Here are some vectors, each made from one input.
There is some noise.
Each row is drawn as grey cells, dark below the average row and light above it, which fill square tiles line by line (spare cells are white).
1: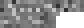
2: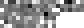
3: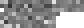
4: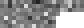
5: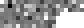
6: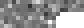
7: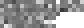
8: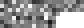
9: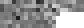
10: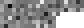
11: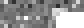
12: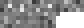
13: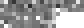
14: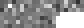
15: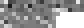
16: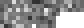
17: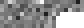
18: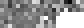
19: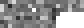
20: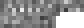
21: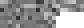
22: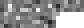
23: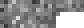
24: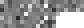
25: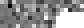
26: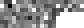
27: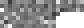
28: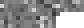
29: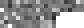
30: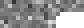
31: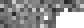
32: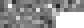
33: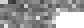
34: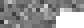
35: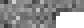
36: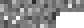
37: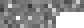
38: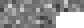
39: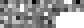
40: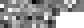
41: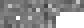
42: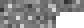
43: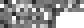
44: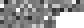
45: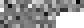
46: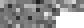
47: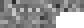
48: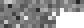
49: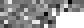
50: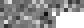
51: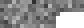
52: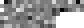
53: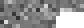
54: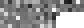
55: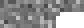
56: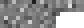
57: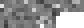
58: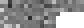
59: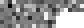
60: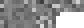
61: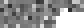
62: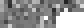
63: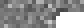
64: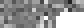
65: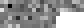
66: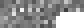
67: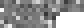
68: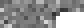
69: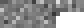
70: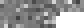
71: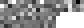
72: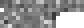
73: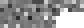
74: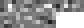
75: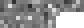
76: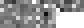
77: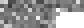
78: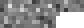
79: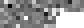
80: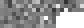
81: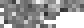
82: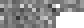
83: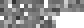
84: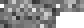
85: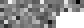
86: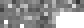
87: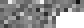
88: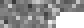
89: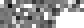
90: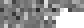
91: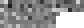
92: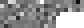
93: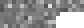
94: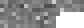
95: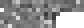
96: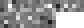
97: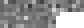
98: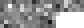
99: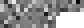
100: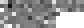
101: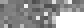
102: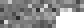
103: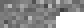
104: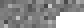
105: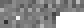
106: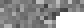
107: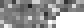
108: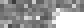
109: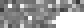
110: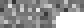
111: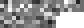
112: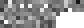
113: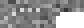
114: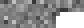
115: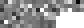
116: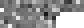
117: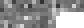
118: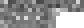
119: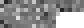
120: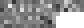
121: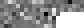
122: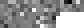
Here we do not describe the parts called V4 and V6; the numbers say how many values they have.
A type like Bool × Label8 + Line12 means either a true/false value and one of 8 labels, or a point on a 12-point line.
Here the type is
(Bool × V6 + Line5) × V4.
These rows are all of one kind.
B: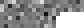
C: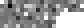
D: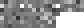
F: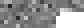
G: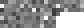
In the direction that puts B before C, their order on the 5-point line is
B, F, D, G, C.
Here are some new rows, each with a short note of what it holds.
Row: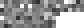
a point on a 5-point line and a value of V4
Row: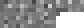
a true/false value, a value of V4 and a value of V6
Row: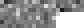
a true/false value, a value of V4 and a value of V6
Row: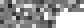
a point on a 5-point line and a value of V4
